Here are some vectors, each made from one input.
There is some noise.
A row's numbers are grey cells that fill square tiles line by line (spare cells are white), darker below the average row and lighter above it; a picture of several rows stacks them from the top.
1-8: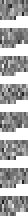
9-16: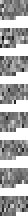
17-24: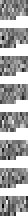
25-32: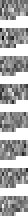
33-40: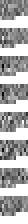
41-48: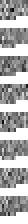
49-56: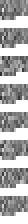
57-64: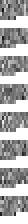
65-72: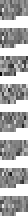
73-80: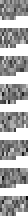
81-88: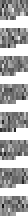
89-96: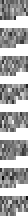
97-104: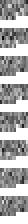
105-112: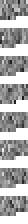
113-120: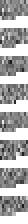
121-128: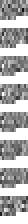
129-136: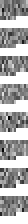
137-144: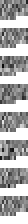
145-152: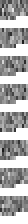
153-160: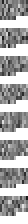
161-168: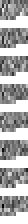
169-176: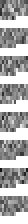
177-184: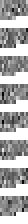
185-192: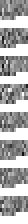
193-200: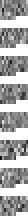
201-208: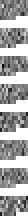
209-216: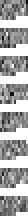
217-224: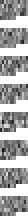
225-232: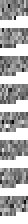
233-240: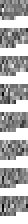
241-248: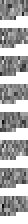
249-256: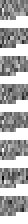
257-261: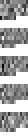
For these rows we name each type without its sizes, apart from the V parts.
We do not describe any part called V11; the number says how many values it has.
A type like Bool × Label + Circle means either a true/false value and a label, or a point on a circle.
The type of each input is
(Bool × Bool × Bool + Unit) × (Circle + V11) × Line.
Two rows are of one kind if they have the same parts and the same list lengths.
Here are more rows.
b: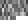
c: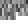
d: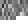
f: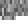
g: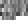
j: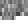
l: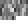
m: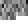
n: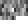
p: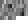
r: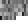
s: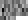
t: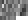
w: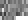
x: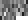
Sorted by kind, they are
b, c, d, l, m, n
f, g, j, w
p, s, t
r, x

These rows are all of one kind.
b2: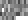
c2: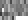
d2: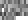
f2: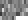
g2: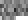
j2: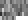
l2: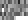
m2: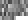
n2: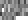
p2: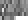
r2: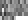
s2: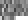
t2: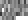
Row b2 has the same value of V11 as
c2, f2, n2 and t2.
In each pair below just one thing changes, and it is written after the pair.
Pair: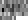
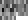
the place on the line
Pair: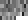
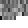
one of the three true/false values
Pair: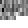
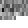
the place on the circle
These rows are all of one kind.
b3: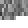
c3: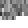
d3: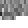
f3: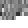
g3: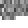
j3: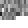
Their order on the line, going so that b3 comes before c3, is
g3, b3, d3, c3, f3, j3.
